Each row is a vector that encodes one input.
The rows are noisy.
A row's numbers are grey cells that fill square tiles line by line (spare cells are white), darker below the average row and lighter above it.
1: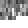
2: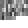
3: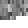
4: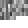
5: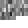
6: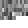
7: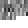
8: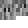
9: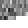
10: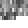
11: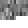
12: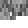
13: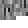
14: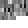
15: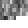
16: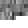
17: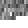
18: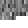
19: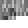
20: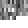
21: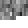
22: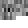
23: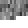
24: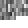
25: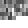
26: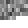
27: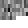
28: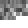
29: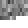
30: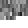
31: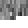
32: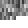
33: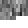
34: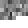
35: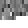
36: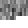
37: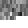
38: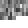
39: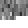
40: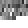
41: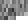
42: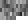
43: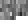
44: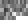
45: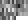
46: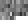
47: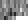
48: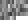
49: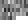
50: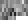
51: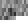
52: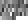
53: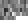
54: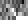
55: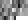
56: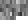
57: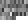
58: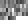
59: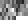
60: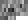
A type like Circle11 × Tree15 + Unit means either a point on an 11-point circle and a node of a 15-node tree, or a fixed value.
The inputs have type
(Bool × Bool × Bool + Unit) × Line6.
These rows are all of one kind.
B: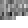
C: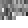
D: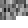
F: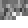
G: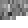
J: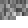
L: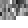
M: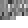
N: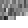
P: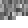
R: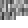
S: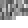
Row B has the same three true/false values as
M, R and S.
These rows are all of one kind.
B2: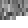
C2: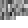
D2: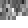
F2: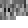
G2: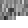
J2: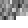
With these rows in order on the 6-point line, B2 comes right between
D2 and F2.
